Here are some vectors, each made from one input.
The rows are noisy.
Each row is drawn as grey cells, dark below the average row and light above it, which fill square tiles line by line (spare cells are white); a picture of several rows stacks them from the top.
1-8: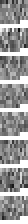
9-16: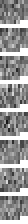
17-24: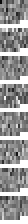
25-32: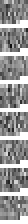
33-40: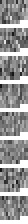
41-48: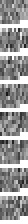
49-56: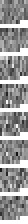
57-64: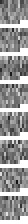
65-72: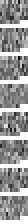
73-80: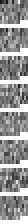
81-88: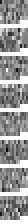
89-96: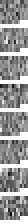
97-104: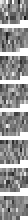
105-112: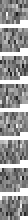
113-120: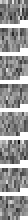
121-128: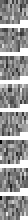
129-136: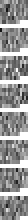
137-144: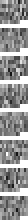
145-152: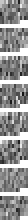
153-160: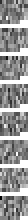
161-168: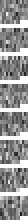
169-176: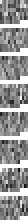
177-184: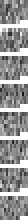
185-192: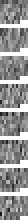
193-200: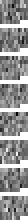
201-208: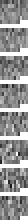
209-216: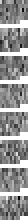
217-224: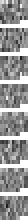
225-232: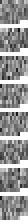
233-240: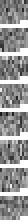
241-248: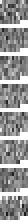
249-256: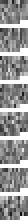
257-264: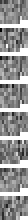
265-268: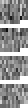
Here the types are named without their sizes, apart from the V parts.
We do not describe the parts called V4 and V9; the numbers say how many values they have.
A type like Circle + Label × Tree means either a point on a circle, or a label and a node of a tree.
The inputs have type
Bool × Bool × Bool × Line × (Line + V4) × V9.
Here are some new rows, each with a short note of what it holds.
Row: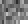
a point on a line, three true/false values, a value of V4 and a value of V9
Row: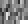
a point on a line, three true/false values, a value of V4 and a value of V9
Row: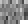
a point on a line, three true/false values, a value of V4 and a value of V9
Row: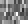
a point on a line, three true/false values, a value of V4 and a value of V9
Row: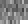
a point on a line, three true/false values, a value of V4 and a value of V9
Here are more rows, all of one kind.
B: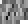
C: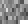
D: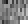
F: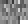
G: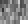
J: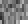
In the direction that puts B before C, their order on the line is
F, G, J, D, B, C.
